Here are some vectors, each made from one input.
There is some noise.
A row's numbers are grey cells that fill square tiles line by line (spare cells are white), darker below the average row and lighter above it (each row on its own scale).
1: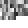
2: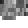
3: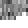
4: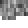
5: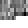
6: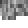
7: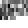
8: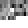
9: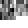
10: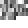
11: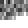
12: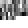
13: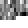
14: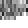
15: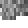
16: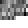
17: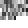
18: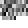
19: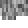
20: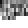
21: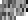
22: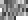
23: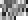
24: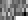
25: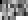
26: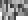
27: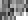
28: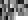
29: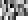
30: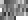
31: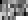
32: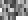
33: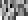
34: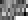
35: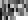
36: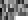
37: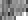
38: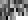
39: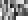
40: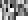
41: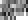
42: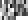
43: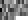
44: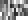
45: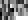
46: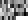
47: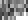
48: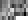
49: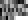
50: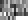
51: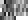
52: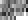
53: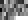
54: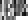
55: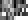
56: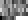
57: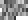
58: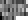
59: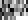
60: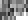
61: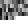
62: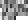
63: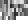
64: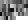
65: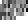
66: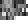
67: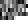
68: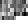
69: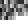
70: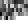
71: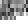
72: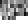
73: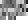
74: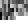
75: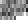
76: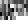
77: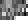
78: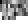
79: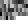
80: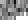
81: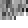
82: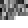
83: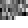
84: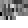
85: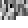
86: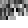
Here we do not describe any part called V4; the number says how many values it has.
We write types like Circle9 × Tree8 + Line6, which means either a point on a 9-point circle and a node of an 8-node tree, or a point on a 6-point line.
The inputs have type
List2(Bool × V4).
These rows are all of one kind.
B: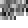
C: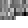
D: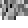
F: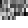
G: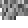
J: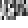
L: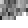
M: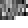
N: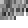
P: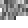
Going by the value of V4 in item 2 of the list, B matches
F, N and P.
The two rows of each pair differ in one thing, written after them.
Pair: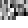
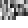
the value of V4 in item 2 of the list
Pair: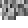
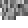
the value of V4 in item 2 of the list
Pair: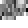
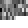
the true/false value in item 2 of the list
